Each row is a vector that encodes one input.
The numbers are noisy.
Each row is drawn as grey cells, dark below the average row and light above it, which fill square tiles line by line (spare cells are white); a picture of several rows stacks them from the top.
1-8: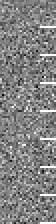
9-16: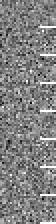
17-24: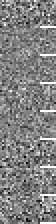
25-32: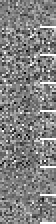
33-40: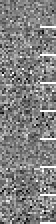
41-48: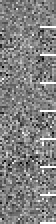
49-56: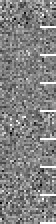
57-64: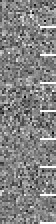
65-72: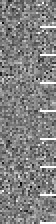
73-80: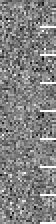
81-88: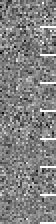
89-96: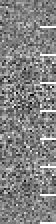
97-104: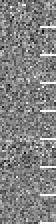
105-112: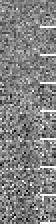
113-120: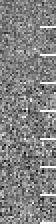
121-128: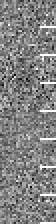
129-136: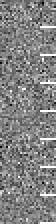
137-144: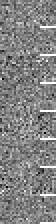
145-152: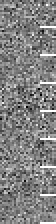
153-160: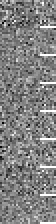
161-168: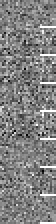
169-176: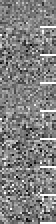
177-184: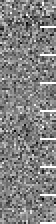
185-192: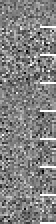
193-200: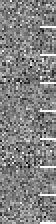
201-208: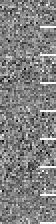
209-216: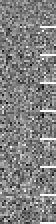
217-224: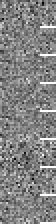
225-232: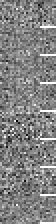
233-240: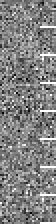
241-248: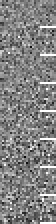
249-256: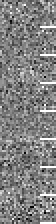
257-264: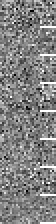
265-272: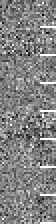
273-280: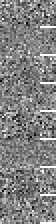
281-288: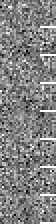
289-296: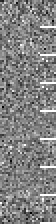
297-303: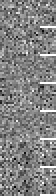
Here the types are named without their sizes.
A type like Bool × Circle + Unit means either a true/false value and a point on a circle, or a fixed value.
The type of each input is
((Bool × Circle + Unit) × Tree + Line) × Label.
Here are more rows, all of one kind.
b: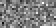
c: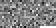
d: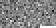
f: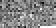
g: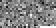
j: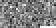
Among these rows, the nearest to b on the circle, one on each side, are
d and j.
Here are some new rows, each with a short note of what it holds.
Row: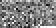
a label and a point on a line
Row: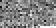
a point on a circle, a label, a node of a tree and a true/false value
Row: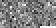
a label and a node of a tree
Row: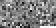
a label and a point on a line
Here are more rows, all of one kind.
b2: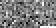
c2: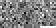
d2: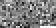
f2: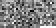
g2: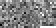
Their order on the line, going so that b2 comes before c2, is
b2, d2, f2, g2, c2.
